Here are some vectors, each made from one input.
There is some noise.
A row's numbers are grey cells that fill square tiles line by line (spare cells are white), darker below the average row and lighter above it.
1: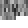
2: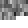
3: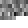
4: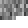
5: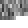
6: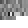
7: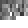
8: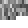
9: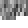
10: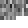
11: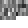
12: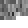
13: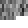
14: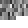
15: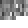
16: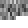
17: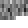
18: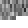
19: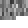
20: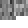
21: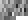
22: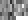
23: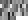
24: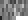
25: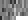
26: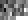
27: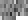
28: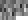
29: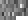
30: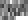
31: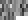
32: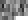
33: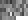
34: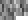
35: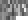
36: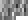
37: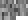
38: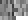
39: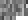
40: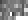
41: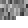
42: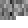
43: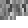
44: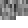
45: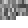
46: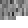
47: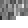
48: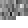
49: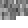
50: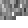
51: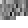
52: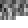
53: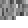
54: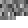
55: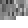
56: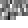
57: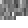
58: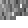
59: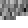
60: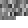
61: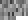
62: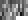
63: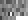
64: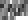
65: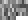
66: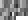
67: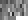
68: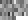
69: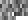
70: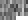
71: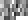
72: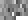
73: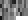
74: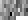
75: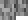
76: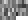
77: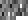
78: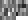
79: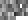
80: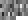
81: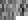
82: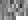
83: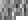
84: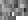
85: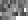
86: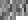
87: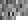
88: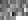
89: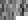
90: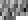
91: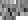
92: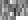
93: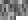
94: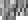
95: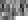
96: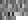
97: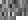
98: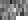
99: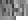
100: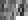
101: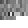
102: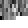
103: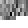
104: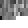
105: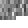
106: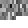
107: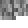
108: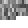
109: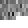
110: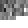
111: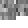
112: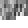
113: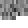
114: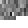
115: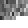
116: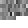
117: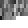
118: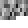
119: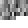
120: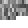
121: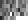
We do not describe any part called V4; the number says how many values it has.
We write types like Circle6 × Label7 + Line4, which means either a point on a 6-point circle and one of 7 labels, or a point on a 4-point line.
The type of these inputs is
List3(Bool × V4).
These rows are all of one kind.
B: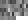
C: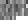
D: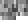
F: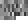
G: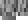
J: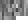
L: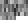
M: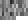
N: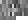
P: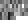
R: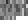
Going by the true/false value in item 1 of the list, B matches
J, M and P.
